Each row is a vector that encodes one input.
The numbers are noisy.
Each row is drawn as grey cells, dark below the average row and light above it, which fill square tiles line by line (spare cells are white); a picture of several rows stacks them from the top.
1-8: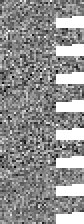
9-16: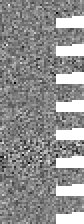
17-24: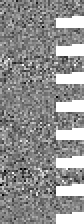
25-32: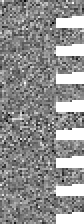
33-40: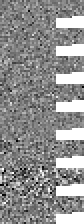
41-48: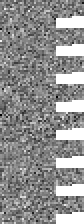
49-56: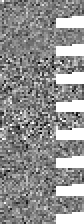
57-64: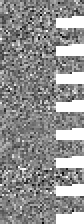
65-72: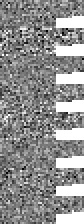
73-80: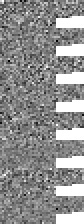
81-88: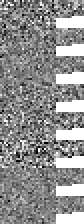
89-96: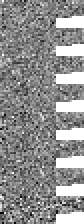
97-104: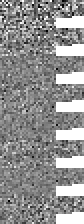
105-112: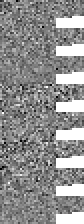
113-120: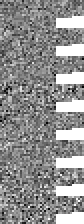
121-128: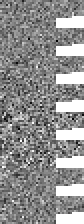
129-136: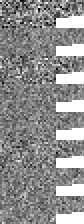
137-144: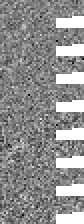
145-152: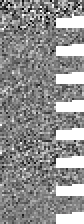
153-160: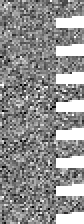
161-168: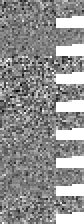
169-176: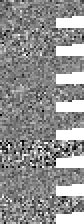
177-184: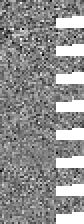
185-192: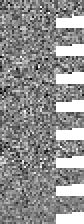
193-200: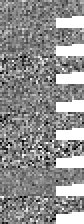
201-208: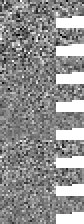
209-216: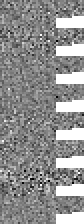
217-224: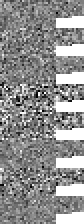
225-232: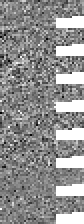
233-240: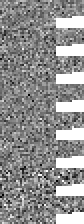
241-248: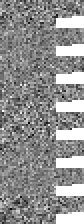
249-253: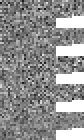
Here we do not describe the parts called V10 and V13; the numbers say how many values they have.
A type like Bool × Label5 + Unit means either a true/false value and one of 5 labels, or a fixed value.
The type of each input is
(Circle9 + Line7) × V10 + Line6 + V13.
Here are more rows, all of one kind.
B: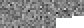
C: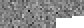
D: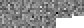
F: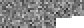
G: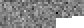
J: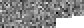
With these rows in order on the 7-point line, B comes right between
C and F.
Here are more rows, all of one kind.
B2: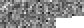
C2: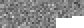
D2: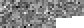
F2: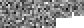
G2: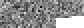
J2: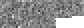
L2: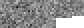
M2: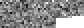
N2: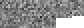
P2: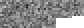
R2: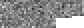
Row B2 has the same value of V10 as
G2, J2, N2 and P2.
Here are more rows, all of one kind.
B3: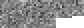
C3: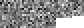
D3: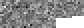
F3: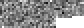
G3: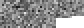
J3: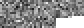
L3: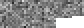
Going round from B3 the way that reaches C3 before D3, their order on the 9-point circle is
B3, J3, C3, D3, L3, F3, G3.
